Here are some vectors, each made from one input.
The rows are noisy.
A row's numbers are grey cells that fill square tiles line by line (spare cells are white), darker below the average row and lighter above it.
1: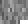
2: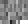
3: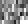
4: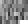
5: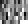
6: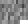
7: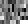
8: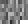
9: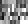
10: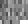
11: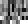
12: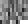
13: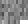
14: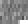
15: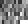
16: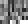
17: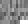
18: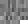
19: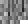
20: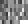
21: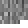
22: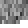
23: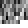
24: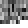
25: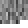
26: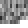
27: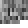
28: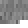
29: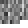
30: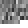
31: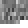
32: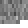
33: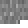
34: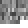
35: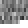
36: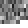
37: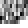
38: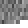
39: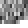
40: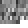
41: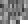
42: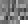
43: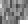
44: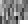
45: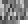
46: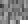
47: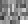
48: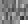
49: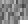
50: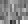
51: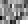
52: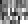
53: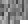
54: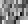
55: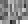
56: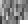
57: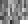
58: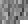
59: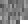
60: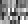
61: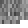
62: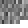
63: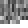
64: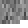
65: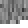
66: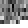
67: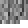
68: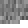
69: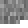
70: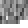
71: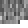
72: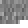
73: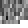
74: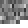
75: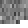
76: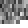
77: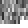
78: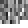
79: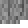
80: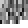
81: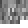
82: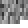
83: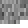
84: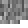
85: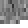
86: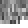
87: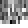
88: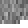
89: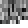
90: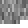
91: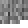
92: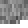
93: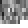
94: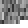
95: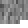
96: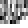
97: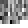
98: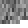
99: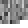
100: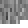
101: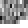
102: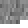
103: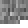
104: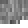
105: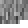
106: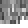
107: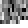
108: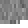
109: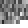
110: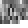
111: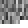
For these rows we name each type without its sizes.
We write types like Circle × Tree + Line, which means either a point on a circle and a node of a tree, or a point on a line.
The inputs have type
List(Line).
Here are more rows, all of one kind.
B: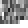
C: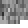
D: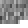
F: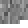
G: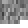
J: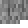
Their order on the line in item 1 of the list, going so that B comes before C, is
F, B, D, G, C, J.
